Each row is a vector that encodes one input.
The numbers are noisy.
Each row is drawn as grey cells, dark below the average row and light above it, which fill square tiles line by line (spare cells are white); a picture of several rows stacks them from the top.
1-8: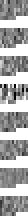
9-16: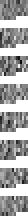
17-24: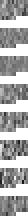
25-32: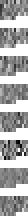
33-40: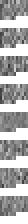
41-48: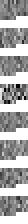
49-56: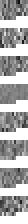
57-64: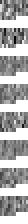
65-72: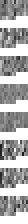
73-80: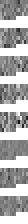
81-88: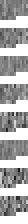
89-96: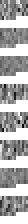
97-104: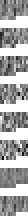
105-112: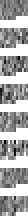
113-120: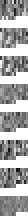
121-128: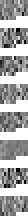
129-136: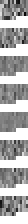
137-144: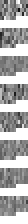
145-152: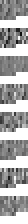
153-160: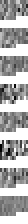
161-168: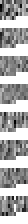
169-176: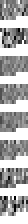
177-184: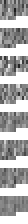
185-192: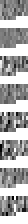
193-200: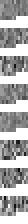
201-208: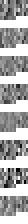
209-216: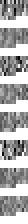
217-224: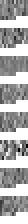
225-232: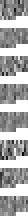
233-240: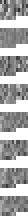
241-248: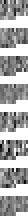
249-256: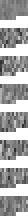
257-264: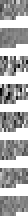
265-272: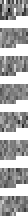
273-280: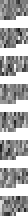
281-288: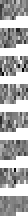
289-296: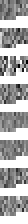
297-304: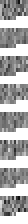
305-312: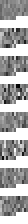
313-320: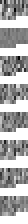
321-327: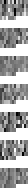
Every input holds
either a point on a 7-point line and three true/false values, or a point on an 11-point line.
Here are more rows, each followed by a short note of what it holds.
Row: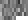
a point on an 11-point line
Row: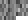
a point on a 7-point line and three true/false values
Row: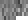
a point on an 11-point line
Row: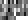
a point on an 11-point line
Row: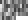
a point on an 11-point line
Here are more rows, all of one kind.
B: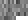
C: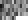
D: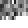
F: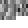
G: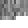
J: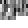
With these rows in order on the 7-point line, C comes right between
G and J.
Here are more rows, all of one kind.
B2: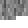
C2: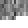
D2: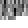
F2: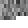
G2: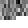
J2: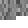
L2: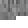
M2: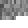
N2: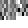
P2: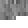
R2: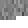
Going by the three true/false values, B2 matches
F2, L2 and N2.
